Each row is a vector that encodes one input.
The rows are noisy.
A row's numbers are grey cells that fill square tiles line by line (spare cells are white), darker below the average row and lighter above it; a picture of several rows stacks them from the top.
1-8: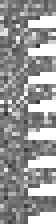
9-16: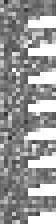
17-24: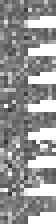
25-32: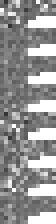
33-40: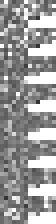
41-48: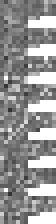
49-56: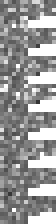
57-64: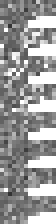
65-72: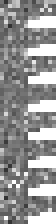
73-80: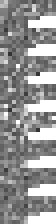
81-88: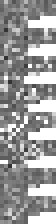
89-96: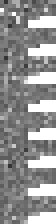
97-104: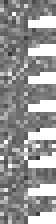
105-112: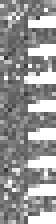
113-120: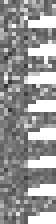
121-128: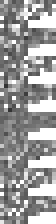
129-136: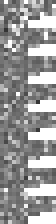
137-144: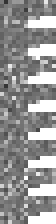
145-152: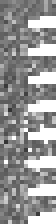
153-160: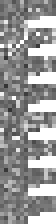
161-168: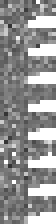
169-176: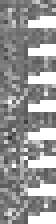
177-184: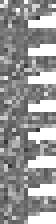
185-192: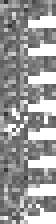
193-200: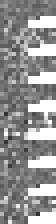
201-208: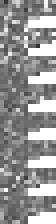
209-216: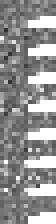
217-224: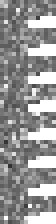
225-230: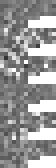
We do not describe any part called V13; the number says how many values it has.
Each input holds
either one of 7 labels, or a true/false value and a value of V13.
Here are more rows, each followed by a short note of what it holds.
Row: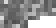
one of 7 labels
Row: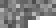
one of 7 labels
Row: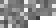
a true/false value and a value of V13
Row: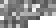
one of 7 labels
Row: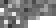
one of 7 labels
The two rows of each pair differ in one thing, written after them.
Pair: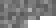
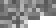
the value of V13
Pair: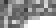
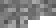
the true/false value
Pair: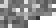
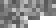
the true/false value
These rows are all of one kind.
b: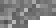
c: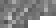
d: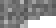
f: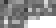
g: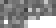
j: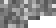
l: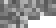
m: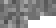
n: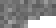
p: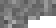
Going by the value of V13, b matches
f, g and p.
